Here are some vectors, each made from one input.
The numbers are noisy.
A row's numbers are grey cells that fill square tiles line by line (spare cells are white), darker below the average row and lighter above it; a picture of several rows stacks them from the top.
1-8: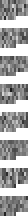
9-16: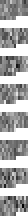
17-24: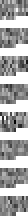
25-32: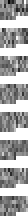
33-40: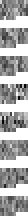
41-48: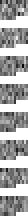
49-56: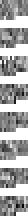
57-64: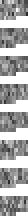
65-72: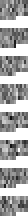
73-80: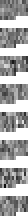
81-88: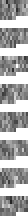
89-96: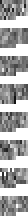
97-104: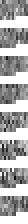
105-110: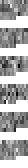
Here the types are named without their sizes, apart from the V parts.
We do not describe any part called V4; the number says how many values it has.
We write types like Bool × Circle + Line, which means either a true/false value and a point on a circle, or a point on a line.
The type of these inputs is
List(Bool × V4).
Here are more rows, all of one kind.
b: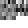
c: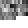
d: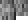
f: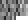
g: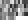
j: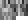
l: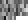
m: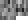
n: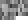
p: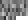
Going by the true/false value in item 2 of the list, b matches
d, j and p.
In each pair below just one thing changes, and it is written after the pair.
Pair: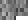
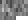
the true/false value in item 1 of the list
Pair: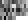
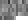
the true/false value in item 2 of the list
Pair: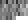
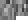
the true/false value in item 1 of the list
